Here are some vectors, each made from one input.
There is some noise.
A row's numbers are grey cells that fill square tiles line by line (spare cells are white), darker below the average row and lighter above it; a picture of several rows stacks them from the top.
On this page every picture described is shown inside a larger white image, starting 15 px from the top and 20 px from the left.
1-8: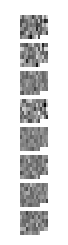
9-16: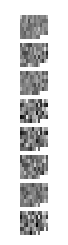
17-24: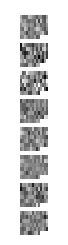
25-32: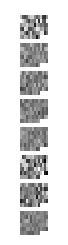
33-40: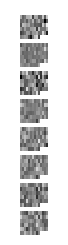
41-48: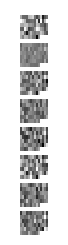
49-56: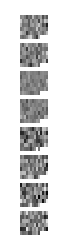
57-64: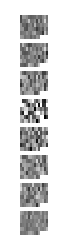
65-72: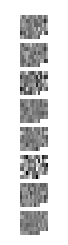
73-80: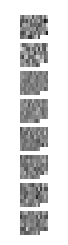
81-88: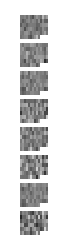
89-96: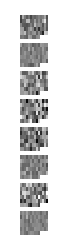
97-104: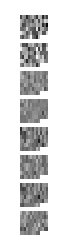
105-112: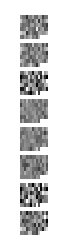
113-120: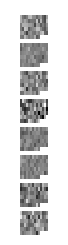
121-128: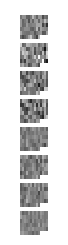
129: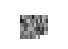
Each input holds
a list of up to three points on a 6-point line.
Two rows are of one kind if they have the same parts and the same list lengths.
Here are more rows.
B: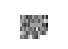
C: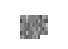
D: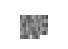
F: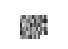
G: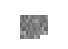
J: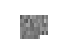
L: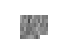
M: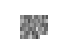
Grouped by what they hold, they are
B, G, L, M
C
D, J
F

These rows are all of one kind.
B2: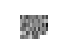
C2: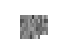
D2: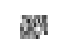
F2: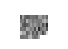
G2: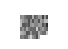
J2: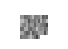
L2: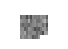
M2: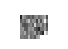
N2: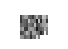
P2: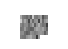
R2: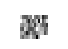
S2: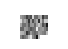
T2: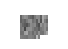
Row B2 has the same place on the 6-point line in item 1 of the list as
F2 and T2.
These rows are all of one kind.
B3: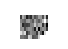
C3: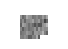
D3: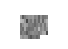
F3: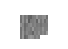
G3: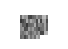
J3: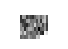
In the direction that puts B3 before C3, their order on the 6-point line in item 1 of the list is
D3, B3, J3, C3, F3, G3.
